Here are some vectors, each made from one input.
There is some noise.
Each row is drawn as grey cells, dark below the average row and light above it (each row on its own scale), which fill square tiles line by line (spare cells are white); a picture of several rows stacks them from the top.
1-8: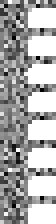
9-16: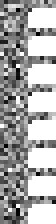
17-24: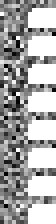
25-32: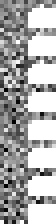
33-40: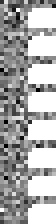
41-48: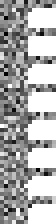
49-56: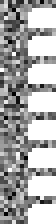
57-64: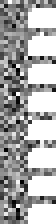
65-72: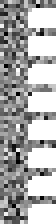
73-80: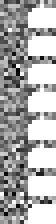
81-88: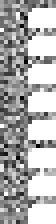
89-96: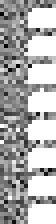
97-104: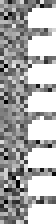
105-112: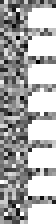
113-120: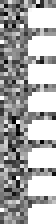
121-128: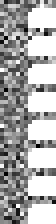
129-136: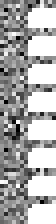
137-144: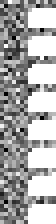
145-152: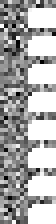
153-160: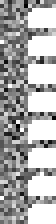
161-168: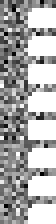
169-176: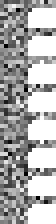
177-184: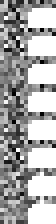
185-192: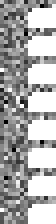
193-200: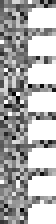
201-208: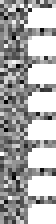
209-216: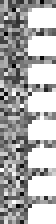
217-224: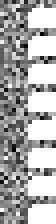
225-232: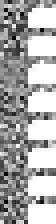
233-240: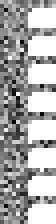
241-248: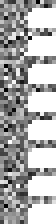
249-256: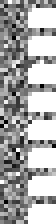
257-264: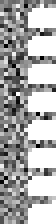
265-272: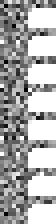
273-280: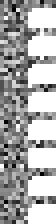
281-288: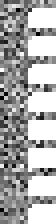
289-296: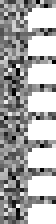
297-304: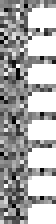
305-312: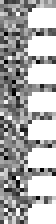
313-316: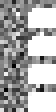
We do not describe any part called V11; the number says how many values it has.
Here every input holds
either a point on an 8-point circle and a true/false value, or a fixed value, or one of 7 labels and a value of V11.
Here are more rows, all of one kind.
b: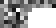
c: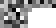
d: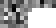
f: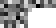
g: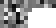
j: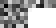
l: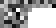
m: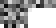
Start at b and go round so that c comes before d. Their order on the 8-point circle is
b, l, c, f, m, j, d, g.
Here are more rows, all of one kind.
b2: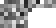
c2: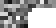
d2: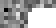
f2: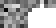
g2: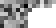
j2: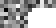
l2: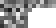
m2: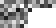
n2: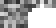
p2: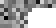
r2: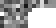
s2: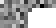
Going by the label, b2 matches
m2, p2 and s2.
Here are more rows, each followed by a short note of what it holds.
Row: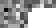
one of 7 labels and a value of V11
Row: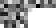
a point on an 8-point circle and a true/false value
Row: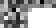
a point on an 8-point circle and a true/false value
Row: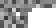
one of 7 labels and a value of V11
